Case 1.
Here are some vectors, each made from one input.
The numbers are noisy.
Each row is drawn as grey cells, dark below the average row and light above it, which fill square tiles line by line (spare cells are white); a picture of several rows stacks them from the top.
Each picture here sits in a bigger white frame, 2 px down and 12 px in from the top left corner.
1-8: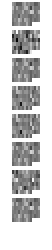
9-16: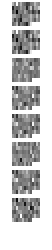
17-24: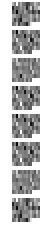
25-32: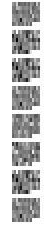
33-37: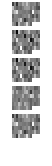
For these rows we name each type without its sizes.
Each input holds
a point on a line.
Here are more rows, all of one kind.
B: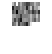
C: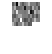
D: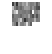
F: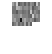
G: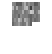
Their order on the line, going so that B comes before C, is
B, F, G, D, C.
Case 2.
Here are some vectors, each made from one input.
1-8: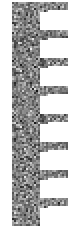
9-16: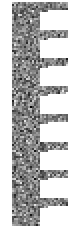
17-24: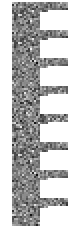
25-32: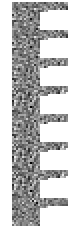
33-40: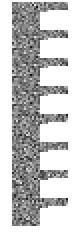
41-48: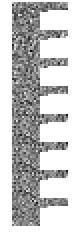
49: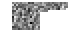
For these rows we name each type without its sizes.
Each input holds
a node of a tree.
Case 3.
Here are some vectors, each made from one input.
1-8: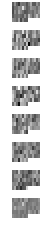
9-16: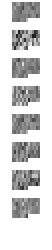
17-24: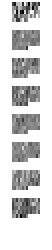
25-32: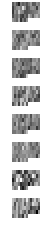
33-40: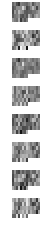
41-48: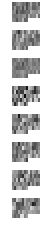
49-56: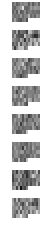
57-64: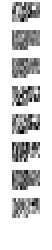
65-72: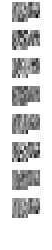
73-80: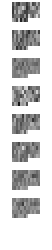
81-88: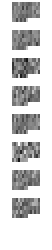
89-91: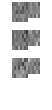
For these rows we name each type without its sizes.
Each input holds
either a fixed value, or four true/false values.
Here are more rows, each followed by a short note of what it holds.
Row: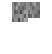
four true/false values
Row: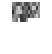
a fixed value
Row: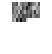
four true/false values
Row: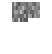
four true/false values
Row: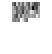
a fixed value
